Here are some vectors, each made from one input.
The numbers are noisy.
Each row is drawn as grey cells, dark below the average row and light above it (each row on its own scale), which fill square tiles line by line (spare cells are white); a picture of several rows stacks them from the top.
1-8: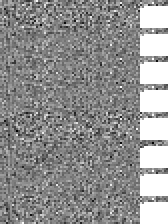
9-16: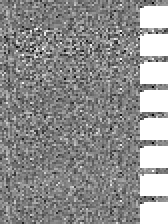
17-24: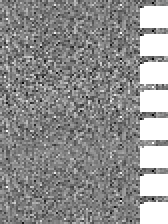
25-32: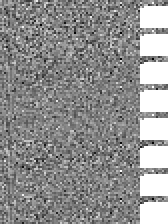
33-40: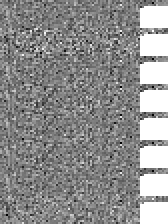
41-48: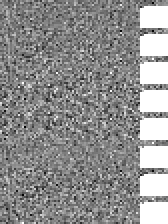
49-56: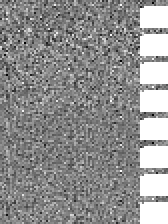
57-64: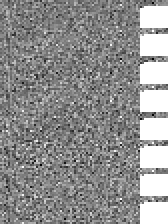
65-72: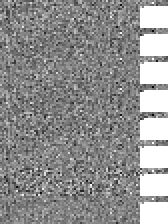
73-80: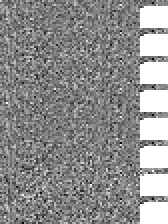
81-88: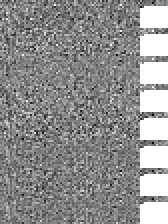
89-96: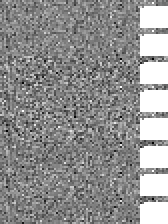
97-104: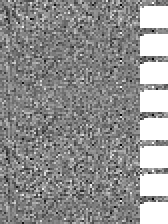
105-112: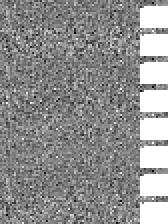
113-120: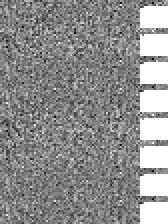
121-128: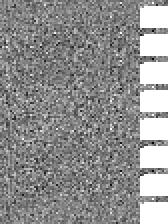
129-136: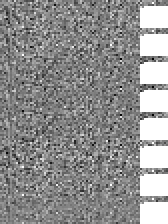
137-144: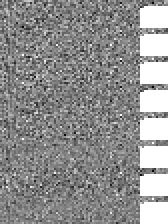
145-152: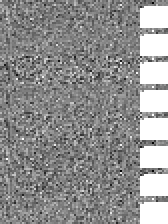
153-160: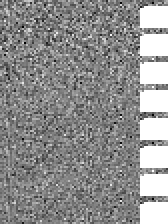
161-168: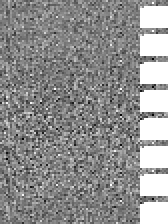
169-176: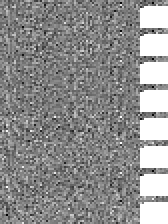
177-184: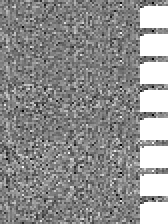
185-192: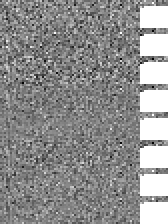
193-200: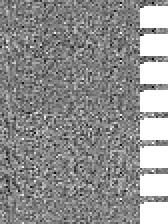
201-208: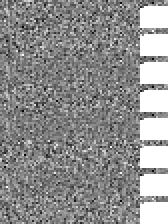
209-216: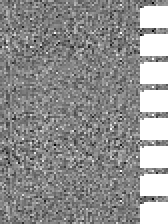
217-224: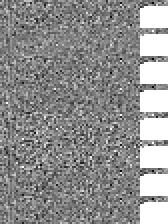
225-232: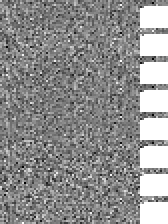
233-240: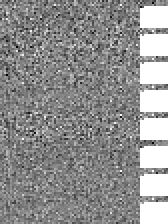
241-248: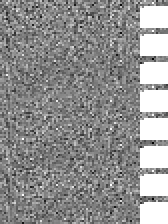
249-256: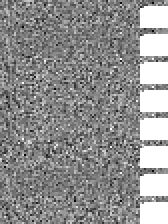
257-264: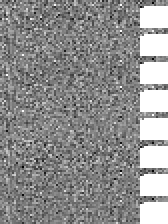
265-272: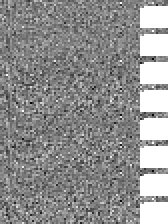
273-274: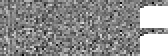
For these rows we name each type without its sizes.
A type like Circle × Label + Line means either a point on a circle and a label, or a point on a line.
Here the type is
List(Line).
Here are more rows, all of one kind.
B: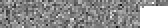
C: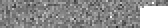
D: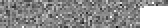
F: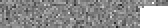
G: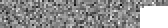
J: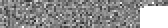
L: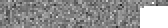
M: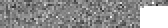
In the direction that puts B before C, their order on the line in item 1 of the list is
G, F, B, L, C, M, D, J.
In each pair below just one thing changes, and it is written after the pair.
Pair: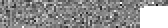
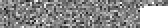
the place on the line in item 2 of the list
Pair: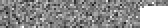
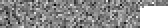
the place on the line in item 1 of the list
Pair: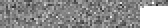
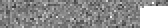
the place on the line in item 1 of the list
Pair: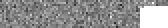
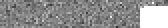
the place on the line in item 1 of the list
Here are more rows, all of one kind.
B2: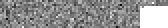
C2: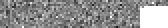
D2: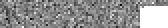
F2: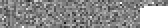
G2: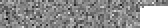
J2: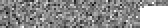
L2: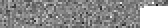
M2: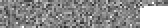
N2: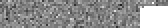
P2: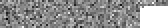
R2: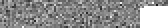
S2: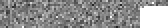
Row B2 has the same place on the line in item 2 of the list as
C2, R2 and S2.
